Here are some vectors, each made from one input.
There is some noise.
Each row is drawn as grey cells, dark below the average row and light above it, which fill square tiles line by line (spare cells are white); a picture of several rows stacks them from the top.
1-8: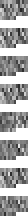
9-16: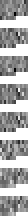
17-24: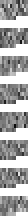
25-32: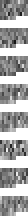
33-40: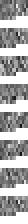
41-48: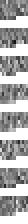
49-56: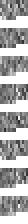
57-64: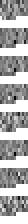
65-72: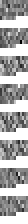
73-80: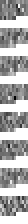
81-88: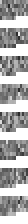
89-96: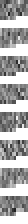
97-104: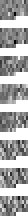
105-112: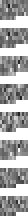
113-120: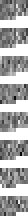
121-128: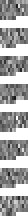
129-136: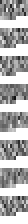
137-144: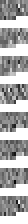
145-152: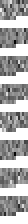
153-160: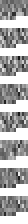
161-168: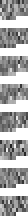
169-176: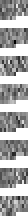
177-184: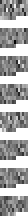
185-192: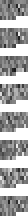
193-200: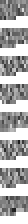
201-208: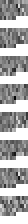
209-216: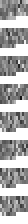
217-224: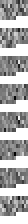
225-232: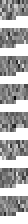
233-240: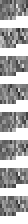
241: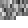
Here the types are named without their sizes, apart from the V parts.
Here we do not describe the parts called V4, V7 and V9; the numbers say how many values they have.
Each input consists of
either four true/false values, a value of V4, a value of V7 and a value of V9, or a list of points on a line.
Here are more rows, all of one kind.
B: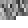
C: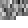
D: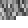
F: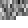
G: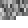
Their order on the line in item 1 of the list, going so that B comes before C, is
B, D, G, F, C.
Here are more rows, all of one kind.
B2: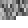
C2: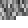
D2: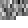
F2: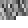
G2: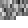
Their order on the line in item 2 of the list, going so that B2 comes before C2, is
G2, B2, D2, F2, C2.
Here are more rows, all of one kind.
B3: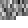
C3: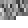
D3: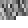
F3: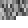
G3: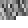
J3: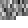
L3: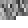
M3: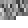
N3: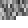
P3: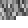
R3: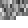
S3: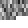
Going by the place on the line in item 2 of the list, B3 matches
D3, G3, J3 and S3.
